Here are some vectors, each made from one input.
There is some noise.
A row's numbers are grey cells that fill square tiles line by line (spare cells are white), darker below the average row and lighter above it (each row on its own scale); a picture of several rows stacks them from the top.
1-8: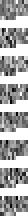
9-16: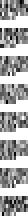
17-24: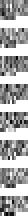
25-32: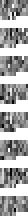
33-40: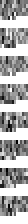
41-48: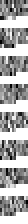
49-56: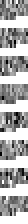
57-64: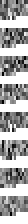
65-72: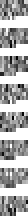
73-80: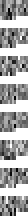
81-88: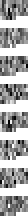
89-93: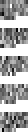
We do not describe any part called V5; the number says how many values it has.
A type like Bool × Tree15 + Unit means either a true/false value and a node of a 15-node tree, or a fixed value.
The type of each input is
Bool × (Line4 + V5).
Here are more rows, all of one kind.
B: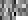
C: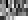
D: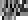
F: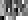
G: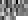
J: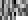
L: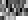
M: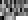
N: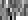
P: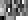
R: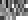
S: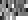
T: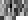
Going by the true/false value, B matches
J and N.
